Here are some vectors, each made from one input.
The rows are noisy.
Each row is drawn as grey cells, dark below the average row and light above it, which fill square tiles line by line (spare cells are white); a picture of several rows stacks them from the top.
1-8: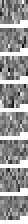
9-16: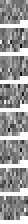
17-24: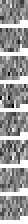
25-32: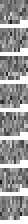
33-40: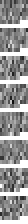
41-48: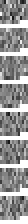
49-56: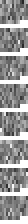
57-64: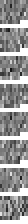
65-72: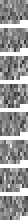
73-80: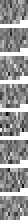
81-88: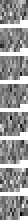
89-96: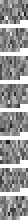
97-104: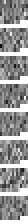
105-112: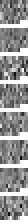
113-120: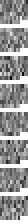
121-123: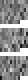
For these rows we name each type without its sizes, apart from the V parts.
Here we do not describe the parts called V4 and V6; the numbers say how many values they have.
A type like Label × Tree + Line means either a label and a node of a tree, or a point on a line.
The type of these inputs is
Label × Line × V4 + V6.
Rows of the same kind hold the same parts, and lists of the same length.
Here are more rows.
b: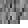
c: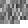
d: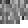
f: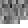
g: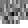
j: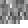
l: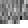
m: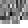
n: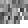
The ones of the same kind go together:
b, d, f, g
c, j, l, m, n

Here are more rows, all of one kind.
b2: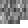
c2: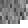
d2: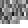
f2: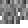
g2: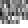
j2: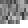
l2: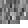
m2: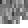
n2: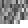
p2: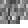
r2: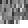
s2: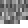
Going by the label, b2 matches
c2, j2, l2 and p2.
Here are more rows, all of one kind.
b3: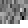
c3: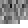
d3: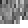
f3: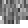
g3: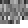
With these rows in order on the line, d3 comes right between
b3 and g3.
